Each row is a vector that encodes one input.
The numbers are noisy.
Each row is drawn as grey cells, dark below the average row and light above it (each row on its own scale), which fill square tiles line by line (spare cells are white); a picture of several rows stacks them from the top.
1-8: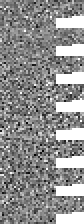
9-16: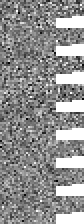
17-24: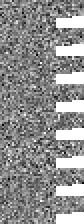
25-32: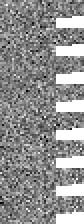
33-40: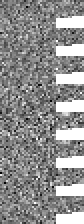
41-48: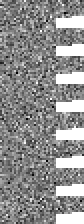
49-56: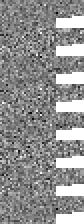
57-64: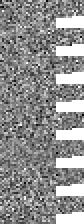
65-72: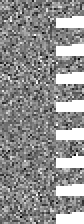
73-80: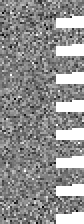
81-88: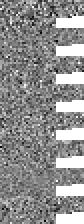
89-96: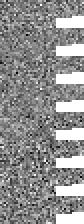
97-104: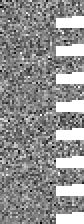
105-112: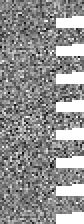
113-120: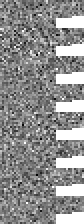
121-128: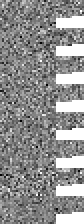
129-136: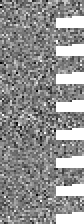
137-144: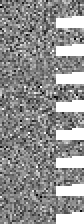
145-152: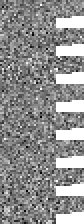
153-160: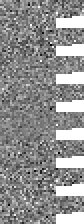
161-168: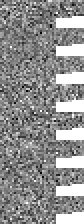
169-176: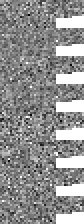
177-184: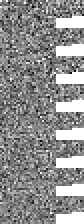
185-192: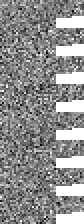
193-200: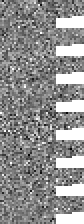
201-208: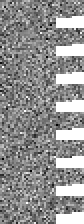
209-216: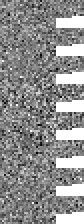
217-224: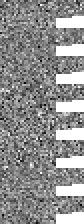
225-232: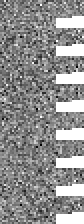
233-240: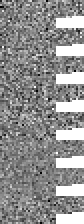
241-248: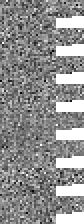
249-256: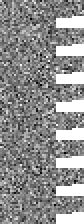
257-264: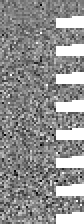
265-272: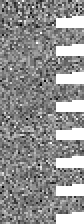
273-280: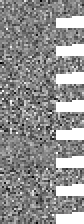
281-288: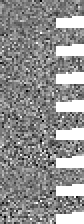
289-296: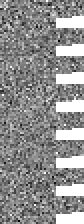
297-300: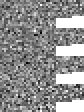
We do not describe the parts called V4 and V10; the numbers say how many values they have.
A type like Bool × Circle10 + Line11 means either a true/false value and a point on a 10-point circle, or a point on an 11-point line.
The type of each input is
Circle11 × (Label5 × V4 + Line9) + V10.
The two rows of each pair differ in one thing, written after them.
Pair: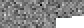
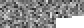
the value of V4
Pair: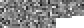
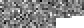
the value of V4
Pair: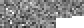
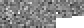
the label
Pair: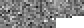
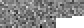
the value of V4
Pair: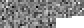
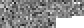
the value of V4
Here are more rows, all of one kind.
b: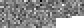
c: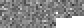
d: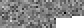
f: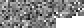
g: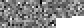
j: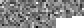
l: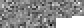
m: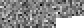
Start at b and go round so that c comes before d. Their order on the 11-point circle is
b, j, c, m, d, l, f, g.
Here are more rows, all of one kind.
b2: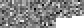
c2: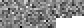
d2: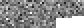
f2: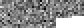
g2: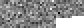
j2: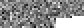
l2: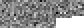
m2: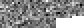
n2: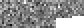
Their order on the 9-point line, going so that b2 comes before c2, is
b2, j2, l2, g2, f2, m2, d2, c2, n2.
